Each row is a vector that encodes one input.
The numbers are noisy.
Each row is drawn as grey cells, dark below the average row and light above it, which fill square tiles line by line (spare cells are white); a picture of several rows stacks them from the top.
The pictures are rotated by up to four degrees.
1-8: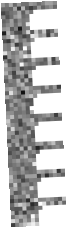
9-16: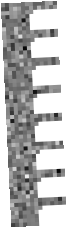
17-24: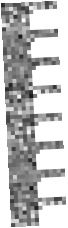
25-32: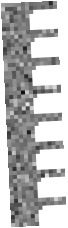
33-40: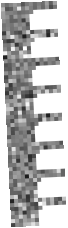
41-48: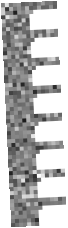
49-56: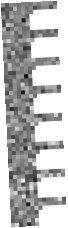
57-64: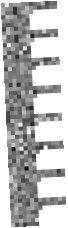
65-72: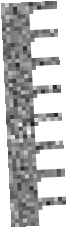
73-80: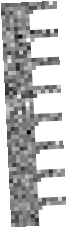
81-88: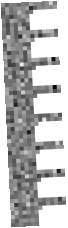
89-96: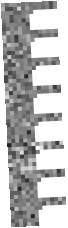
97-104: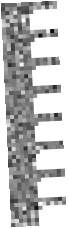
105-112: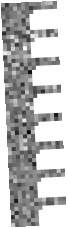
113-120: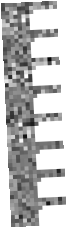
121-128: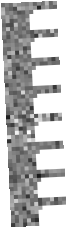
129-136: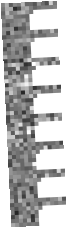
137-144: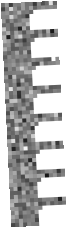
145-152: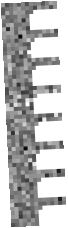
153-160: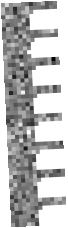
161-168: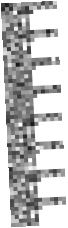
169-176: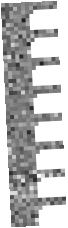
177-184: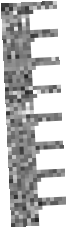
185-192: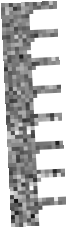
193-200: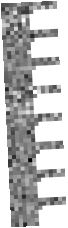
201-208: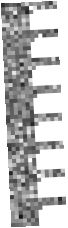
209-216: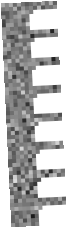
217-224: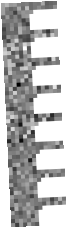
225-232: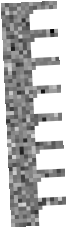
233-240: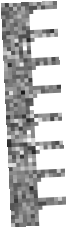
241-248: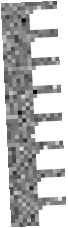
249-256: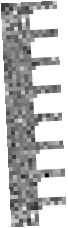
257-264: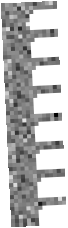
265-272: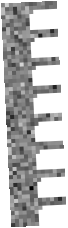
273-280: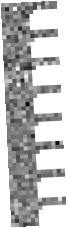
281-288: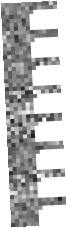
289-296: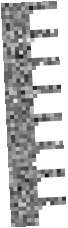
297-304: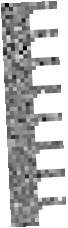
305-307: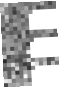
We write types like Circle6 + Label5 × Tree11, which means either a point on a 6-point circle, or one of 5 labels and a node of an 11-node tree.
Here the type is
(Circle11 + Unit) × (Line7 + Line9) × Line9 + Line8.
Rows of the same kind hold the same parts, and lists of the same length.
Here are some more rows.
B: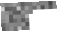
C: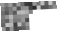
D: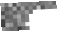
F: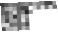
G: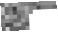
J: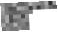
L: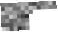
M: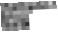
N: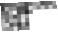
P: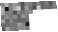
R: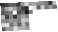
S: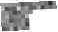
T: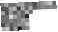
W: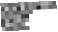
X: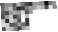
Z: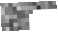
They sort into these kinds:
B, S
C, D, W
F, N, R, X
G, J, P, Z
L, M, T

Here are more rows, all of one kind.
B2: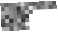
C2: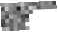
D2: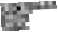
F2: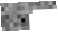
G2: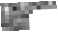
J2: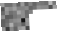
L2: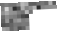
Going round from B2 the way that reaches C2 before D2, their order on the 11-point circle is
B2, C2, D2, J2, G2, L2, F2.
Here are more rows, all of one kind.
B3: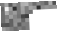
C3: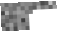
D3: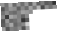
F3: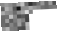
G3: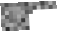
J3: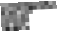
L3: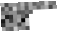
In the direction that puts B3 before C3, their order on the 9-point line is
B3, F3, J3, D3, G3, C3, L3.
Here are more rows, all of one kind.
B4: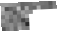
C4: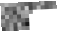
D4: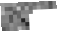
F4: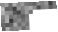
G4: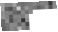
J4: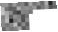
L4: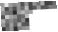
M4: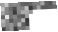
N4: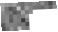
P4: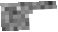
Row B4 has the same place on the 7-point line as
D4 and J4.
